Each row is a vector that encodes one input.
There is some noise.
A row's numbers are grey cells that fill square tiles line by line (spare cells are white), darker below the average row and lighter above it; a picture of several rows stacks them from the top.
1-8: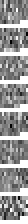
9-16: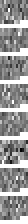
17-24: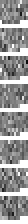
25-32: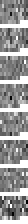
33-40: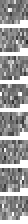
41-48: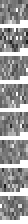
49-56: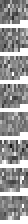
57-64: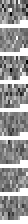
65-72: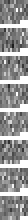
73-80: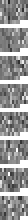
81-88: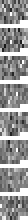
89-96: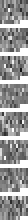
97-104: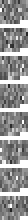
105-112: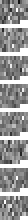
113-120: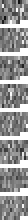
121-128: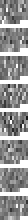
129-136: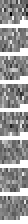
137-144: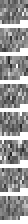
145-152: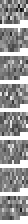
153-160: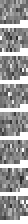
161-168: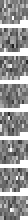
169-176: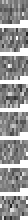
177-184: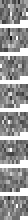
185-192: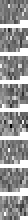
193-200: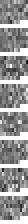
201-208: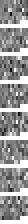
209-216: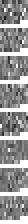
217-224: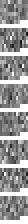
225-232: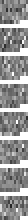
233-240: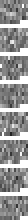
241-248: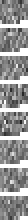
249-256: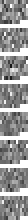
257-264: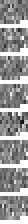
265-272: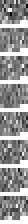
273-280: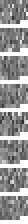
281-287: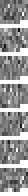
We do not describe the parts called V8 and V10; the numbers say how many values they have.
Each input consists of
either one of 6 labels, or a point on a 9-point line, or a value of V8 and a value of V10.
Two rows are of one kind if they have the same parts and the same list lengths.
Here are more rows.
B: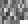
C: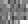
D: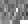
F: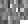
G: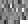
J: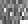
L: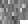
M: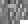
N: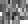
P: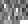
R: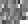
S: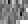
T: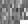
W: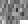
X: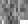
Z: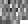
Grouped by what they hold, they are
B, L, W, X
C, J, M, N, R, S, T, Z
D, F, G, P

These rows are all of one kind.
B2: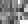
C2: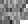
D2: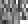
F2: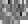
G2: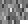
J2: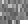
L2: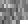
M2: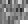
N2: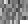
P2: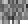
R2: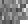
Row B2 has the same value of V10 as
D2, M2 and R2.
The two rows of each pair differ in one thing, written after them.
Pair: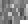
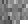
the value of V10
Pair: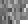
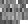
the value of V10
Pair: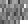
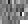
the value of V10
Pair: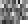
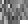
the value of V10
